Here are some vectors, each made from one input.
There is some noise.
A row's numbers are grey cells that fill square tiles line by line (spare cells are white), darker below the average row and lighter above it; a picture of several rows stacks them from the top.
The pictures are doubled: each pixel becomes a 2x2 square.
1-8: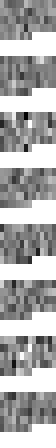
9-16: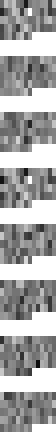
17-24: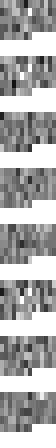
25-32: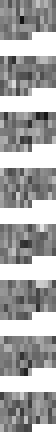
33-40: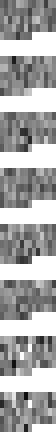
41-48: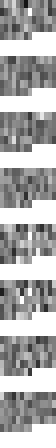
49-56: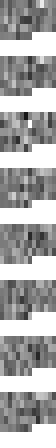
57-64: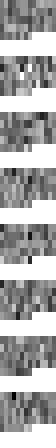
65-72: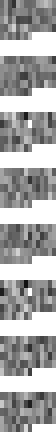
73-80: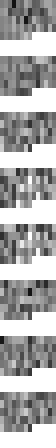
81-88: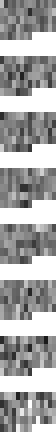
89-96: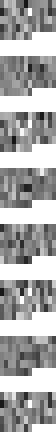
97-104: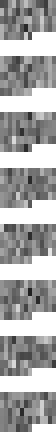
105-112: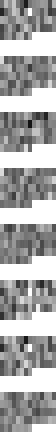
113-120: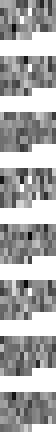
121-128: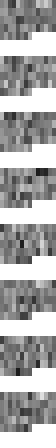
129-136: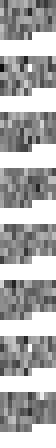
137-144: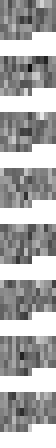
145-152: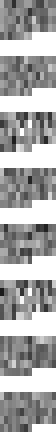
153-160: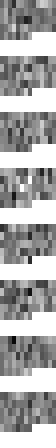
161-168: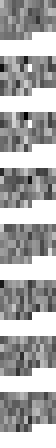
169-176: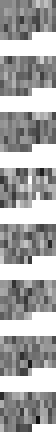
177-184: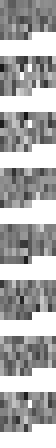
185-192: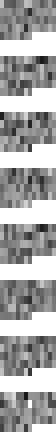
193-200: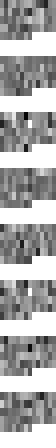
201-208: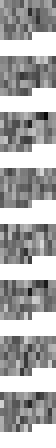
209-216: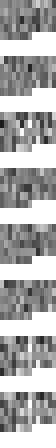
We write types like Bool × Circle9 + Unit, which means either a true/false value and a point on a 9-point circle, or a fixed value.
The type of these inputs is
Bool × Circle8 × List2(Circle9).
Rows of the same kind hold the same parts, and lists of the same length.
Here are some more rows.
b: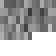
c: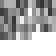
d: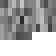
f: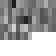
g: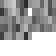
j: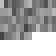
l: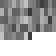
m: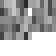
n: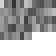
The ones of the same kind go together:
b, f, j, n
c, g, m
d, l

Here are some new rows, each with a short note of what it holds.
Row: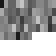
a point on an 8-point circle and a true/false value, together with a list of one item
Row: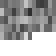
a point on an 8-point circle and a true/false value, together with a list of one item
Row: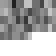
a point on an 8-point circle and a true/false value, together with a list of two items
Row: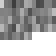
a point on an 8-point circle and a true/false value, together with a list of two items
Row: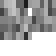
a point on an 8-point circle and a true/false value, together with the empty list
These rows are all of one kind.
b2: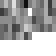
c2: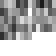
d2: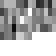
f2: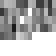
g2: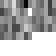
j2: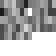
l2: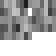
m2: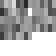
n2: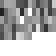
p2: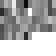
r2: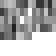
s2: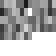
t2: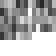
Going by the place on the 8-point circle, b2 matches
d2, f2, g2 and r2.
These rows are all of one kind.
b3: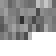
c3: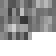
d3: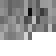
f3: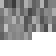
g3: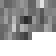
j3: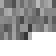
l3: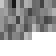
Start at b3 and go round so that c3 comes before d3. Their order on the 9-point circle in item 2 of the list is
b3, l3, f3, g3, c3, d3, j3.
